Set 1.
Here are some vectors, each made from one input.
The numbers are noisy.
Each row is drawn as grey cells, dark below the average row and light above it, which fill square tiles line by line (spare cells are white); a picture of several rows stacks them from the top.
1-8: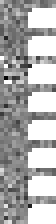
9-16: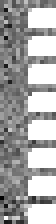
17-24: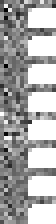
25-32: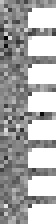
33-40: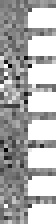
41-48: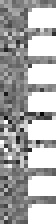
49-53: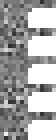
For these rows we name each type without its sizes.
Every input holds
a point on a circle.
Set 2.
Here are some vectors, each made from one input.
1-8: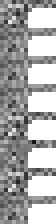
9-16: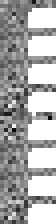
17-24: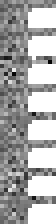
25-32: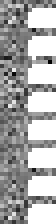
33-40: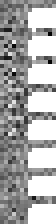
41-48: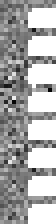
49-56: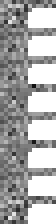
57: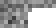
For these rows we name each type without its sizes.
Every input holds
a point on a line.
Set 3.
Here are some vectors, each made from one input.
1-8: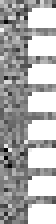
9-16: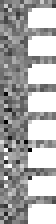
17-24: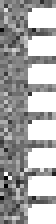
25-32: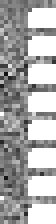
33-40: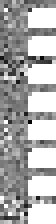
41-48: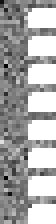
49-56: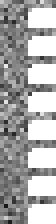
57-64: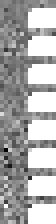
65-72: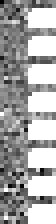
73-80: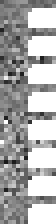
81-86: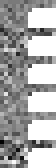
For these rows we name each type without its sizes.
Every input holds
a point on a circle.
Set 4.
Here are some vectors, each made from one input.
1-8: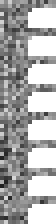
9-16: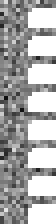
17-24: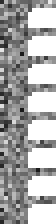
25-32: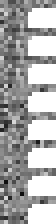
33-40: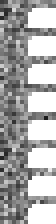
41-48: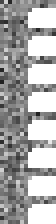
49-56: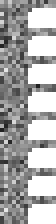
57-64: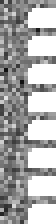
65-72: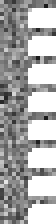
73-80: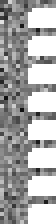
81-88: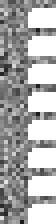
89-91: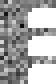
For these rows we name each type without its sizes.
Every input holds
a point on a line.
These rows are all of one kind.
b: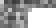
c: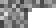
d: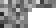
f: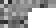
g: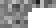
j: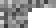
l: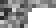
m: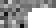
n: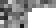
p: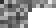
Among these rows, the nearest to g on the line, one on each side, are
b and j.
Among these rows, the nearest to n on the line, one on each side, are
l and m.
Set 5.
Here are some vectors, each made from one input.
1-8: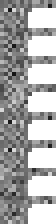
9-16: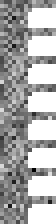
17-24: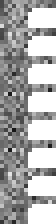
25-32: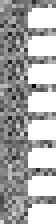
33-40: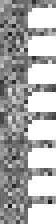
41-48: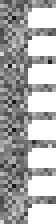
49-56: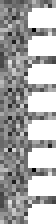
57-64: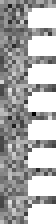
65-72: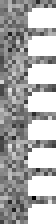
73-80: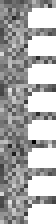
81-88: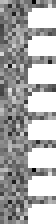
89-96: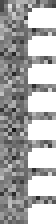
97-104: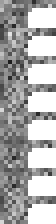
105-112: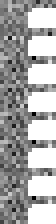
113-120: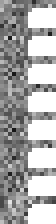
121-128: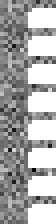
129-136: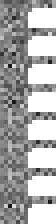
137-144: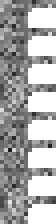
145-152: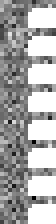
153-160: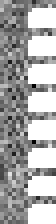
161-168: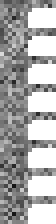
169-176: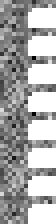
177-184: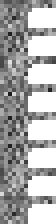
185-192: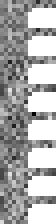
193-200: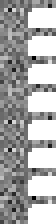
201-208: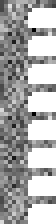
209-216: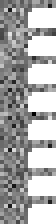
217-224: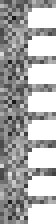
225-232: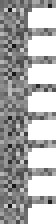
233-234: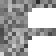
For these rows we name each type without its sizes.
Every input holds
a point on a circle.
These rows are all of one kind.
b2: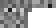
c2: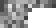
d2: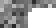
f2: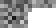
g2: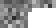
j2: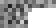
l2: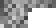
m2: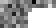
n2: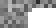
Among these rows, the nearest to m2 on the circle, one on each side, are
d2 and j2.
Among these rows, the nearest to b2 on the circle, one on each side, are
g2 and l2.
